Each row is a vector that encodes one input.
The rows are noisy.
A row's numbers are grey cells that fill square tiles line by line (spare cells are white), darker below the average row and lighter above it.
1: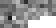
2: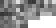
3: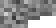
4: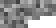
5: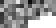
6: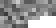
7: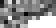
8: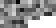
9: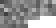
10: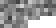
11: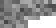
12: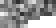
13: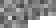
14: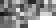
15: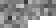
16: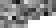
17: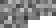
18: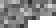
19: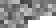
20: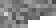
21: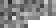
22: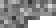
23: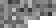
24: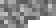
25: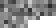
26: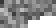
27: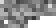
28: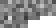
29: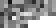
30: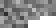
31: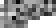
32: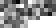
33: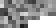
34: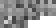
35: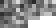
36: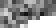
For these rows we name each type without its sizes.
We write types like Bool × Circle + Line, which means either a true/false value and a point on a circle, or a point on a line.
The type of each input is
Bool × Circle.
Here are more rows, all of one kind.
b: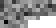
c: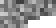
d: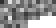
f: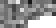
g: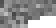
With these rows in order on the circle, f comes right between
c and d.
